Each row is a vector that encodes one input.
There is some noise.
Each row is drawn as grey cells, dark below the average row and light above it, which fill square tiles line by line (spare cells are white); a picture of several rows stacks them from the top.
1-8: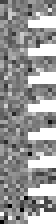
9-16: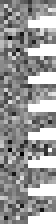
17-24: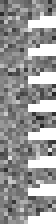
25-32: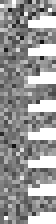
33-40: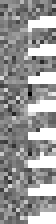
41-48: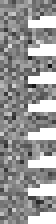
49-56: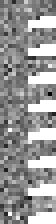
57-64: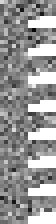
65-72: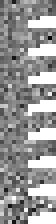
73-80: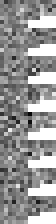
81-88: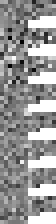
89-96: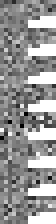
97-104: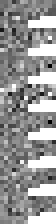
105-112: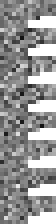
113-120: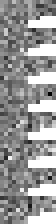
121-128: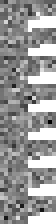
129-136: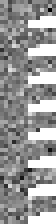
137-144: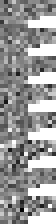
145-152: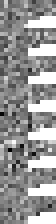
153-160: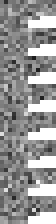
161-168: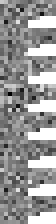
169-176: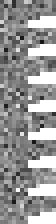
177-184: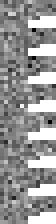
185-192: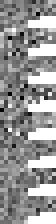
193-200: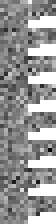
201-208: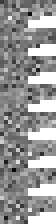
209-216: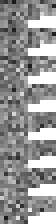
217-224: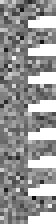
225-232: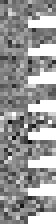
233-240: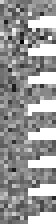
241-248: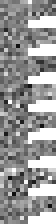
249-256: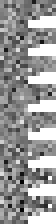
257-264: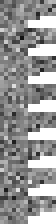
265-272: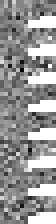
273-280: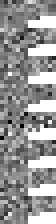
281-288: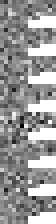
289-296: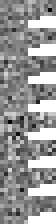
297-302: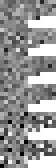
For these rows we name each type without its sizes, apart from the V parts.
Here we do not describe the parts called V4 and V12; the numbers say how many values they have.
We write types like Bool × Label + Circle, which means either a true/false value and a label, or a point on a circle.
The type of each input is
Circle × ((Circle + Unit) × V4 × V12 + Unit) + Line.
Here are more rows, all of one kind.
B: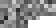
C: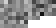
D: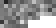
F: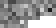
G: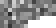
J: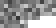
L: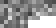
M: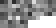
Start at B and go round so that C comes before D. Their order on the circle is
B, G, C, F, J, D, L, M.
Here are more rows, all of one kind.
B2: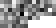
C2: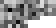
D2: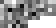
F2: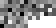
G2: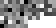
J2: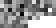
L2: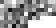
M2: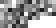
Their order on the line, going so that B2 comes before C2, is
G2, F2, J2, B2, M2, L2, D2, C2.
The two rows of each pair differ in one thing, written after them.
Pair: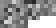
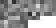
the value of V12
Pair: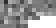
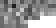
the value of V4
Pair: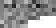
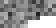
the value of V12
